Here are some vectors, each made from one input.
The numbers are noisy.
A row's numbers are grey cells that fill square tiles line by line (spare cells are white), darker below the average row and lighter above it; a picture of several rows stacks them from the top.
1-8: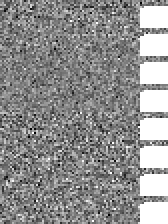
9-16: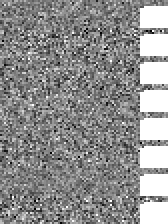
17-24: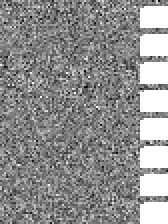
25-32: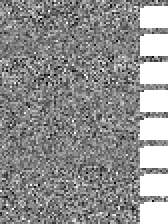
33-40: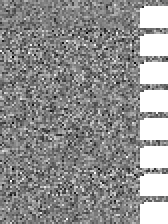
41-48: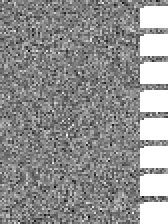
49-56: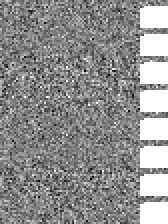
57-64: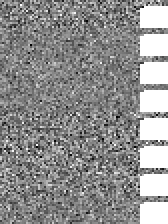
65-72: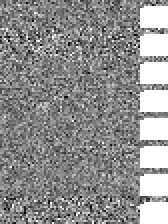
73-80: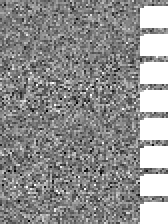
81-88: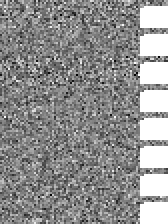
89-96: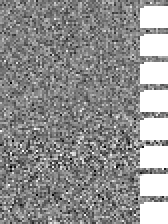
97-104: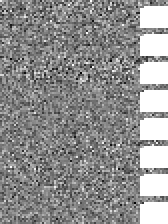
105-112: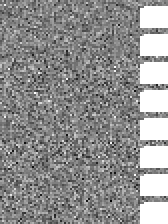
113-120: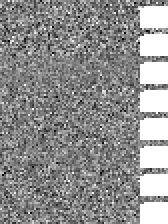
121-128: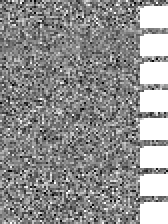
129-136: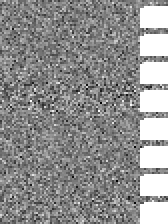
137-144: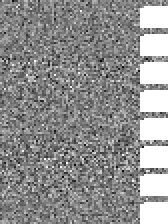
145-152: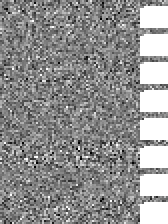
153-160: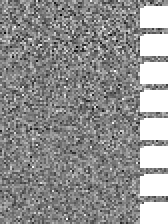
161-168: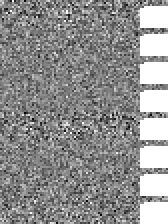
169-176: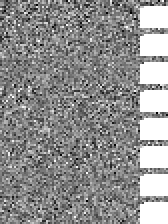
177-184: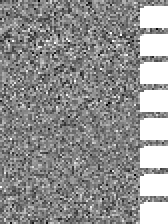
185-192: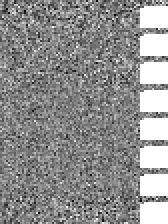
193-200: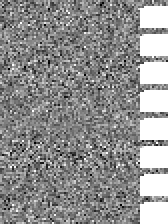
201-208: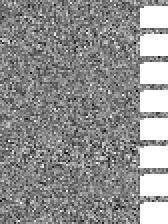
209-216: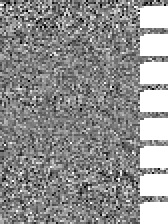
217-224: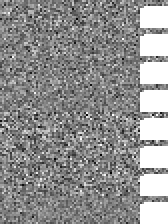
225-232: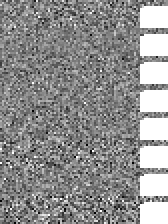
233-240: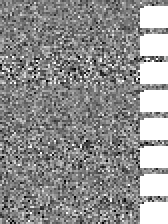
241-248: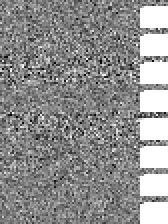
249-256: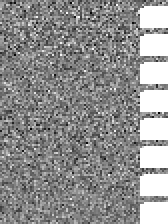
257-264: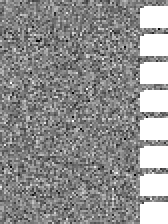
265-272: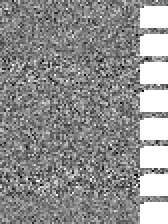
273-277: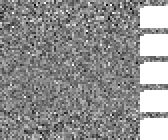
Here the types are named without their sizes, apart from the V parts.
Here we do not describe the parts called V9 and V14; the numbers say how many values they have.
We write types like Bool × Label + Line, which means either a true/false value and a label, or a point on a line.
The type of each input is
(Bool × Bool × Bool + Unit) × V14 + Line × V9.
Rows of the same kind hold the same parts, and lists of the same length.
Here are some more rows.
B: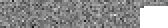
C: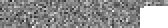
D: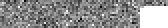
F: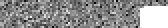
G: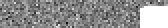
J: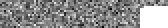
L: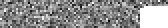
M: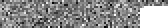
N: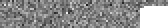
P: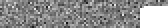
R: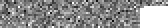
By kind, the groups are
B, G, L, M, N, P
C, J
D, F, R

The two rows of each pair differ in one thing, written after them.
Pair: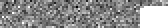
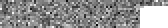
the place on the line
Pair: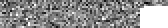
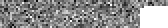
the value of V9
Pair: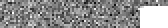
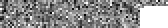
the value of V9
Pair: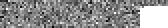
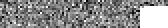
the value of V9
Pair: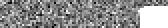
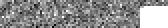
the place on the line
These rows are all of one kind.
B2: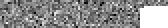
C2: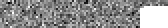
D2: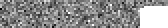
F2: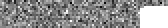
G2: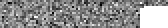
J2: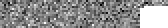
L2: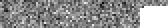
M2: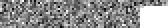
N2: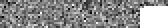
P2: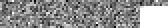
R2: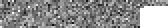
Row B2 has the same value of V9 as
C2, G2 and N2.
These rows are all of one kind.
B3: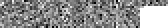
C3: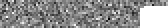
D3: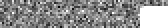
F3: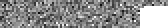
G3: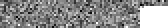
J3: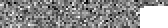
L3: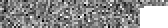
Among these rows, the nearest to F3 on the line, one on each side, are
B3 and J3.
